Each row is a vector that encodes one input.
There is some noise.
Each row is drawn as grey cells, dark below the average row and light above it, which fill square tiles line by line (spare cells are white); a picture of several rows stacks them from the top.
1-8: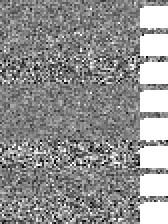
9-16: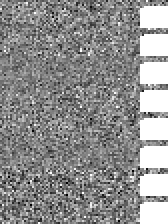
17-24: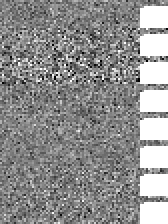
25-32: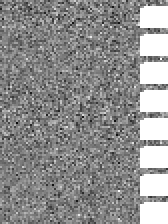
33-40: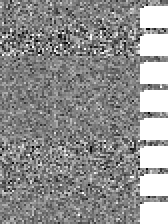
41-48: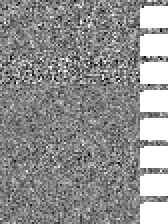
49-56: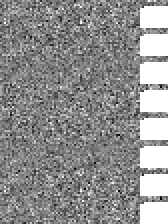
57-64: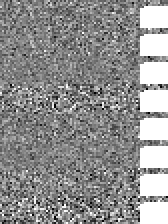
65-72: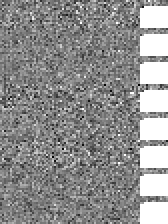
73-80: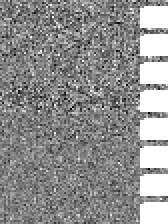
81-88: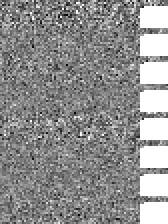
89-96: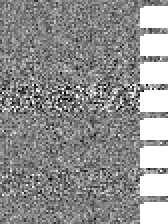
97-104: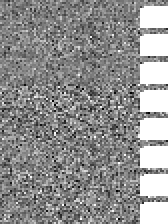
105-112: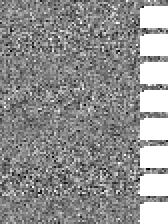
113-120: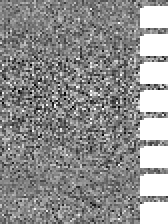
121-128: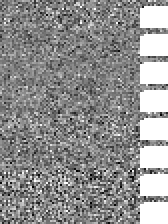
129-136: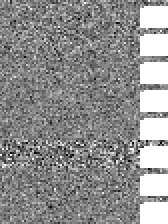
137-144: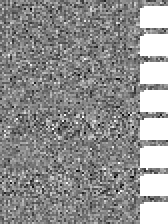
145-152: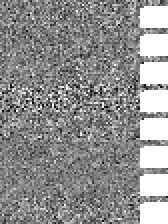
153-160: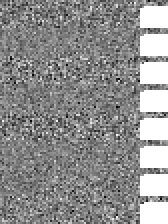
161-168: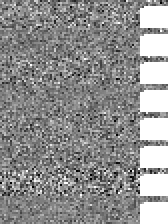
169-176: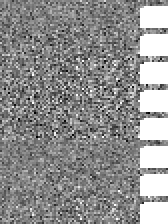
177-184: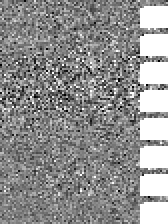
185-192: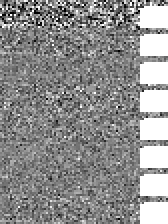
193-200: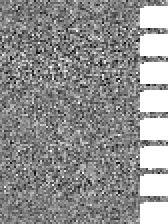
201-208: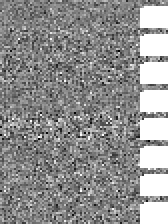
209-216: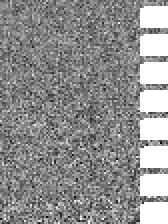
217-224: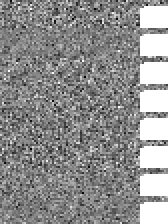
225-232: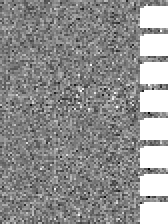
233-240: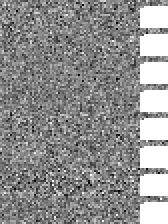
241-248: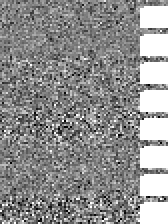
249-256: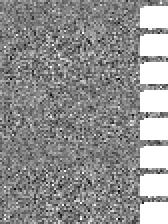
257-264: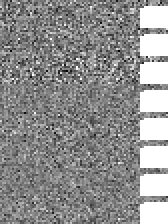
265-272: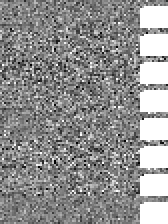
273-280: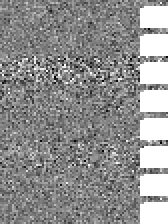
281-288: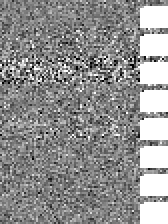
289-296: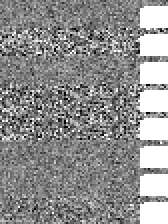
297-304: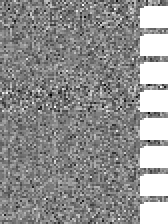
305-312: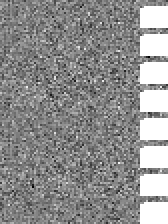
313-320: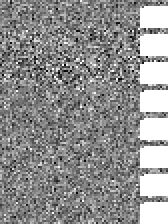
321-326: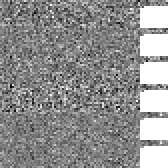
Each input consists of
a true/false value, together with either a point on a 15-point line, or a node of a 19-node tree.
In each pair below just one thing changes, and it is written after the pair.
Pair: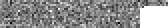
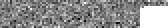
the place on the 15-point line
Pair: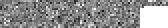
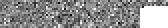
the place on the 15-point line
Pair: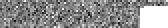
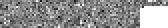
the place on the 15-point line
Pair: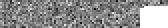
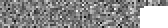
the place on the 15-point line
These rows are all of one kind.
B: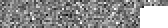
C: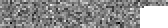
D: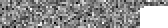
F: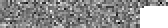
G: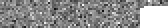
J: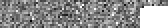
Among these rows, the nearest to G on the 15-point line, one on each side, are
D and J.
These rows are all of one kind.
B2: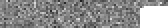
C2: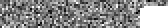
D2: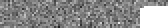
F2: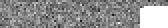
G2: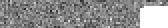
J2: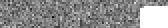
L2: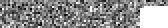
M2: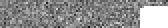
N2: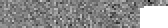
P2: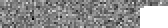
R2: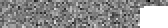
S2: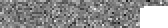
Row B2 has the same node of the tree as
G2, P2 and S2.
